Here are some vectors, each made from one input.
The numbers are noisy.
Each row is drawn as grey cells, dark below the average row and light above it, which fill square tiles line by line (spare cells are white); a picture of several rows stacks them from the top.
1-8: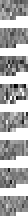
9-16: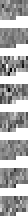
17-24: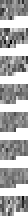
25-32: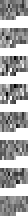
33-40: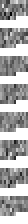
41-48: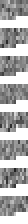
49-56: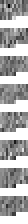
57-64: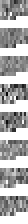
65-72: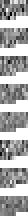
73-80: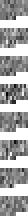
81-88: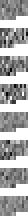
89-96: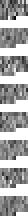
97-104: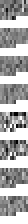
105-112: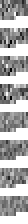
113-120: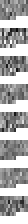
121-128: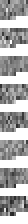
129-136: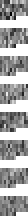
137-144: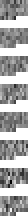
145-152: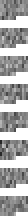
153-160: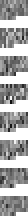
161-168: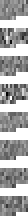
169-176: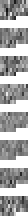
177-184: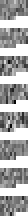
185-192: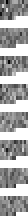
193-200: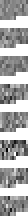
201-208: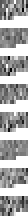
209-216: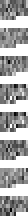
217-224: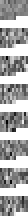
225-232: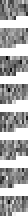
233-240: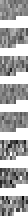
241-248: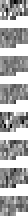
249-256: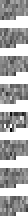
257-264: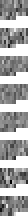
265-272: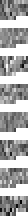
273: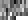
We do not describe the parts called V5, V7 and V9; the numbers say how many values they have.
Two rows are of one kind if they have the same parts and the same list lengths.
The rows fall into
3 kinds.
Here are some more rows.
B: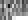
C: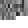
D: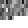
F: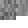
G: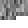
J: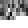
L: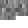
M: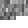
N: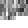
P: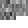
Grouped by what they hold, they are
B, C, D, J
F, G, M, P
L, N

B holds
a value of V7.
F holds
a point on a 6-point line, a true/false value and a value of V9.
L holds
a point on a 4-point line, a point on a 6-point line and a value of V5.
